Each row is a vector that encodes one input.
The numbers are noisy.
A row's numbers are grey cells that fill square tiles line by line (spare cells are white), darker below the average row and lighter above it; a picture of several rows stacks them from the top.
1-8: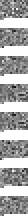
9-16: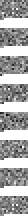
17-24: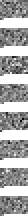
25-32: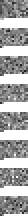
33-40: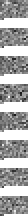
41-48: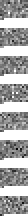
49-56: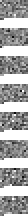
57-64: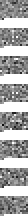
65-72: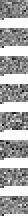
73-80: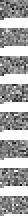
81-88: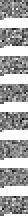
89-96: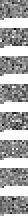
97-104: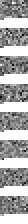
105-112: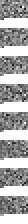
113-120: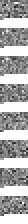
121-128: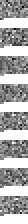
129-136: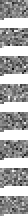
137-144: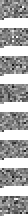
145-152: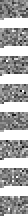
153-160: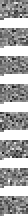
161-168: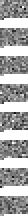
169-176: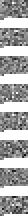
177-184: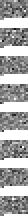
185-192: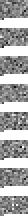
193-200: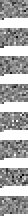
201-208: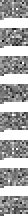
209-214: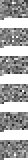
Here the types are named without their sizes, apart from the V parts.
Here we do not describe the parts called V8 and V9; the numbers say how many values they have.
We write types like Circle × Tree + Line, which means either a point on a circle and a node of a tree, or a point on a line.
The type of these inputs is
Bool × (Tree + V8) + V9.
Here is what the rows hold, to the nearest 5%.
About 65% of them hold a true/false value, together with either a node of a tree, or a value of V8. The rest hold a value of V9.
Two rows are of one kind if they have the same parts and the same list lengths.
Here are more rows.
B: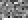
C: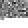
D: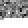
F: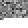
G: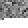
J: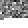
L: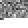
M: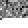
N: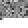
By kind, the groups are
B, J
C, G
D, F, L, M, N

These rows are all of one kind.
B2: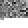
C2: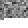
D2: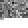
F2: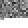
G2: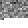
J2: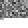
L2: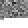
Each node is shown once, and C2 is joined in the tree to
D2 and F2.
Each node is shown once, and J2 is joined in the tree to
L2.
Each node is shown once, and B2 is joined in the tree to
F2 and G2.
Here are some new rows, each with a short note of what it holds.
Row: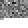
a node of a tree and a true/false value
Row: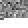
a true/false value and a value of V8
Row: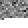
a node of a tree and a true/false value
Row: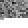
a node of a tree and a true/false value
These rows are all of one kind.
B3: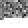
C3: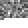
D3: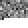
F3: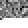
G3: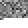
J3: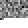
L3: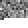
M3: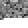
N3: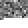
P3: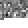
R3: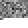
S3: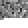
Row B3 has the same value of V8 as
N3 and P3.
